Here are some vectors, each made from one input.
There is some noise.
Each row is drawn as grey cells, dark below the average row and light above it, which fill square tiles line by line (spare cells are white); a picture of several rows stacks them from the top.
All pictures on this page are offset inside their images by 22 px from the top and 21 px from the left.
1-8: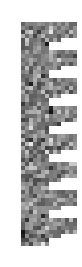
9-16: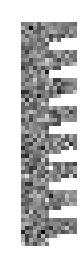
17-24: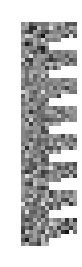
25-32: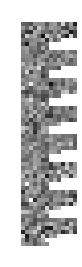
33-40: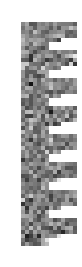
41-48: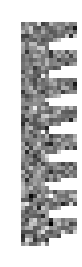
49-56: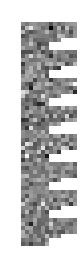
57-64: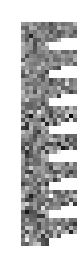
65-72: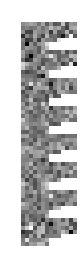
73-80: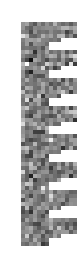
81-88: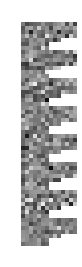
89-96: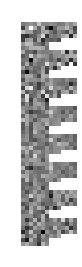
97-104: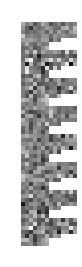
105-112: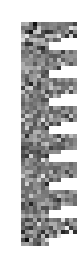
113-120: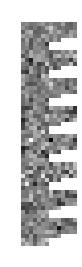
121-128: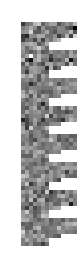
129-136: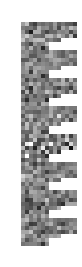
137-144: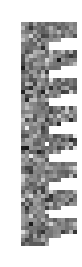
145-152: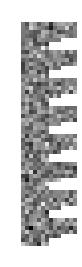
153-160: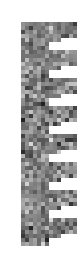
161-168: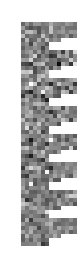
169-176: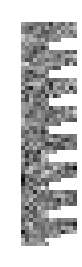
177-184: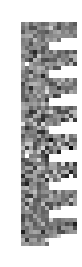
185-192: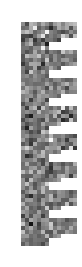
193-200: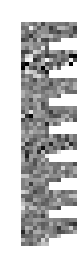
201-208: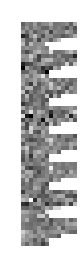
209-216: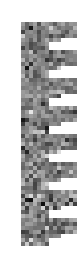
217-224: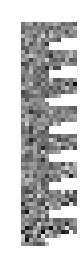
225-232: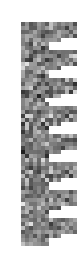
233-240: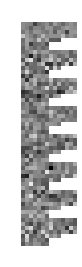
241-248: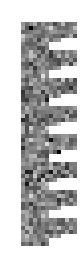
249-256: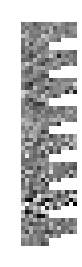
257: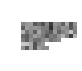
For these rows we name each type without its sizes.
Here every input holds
three true/false values, together with either a fixed value, or a point on each of two lines.
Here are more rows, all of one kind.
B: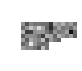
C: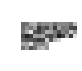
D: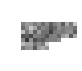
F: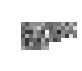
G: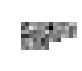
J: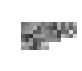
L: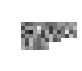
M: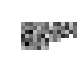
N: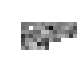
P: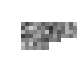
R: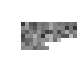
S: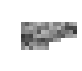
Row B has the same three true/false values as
D, G, L and P.
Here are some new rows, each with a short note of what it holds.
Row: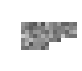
three true/false values
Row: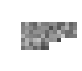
three true/false values
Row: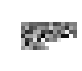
a point on each of two lines and three true/false values
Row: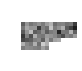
a point on each of two lines and three true/false values
